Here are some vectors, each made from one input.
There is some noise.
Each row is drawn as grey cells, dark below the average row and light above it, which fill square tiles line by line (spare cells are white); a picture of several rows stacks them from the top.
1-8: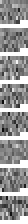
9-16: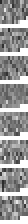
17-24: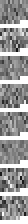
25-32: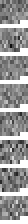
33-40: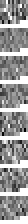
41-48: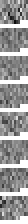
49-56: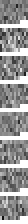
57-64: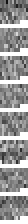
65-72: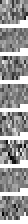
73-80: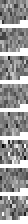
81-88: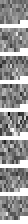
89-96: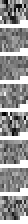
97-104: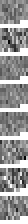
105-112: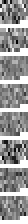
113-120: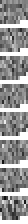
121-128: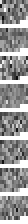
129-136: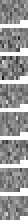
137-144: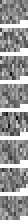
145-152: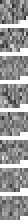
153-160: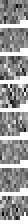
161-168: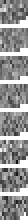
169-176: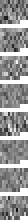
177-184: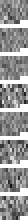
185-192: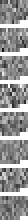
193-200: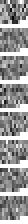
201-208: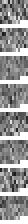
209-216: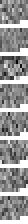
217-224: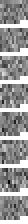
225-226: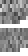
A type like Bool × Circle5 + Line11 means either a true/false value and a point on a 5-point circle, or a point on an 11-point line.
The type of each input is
Label8 × Label8 + Line4 × List2(Line7).
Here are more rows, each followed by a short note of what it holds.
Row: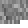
a point on a 4-point line, together with a list of two items
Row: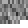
a point on a 4-point line, together with the empty list
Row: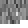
a point on a 4-point line, together with a list of one item
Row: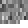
a point on a 4-point line, together with a list of two items
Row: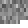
a point on a 4-point line, together with a list of one item
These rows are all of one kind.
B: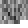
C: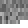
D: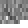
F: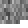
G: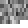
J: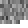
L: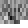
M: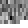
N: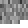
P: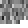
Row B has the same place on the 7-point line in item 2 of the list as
C, G and J.
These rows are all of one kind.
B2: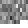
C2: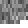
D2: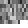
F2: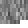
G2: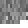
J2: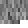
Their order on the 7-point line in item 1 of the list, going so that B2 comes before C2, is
J2, F2, B2, D2, G2, C2.
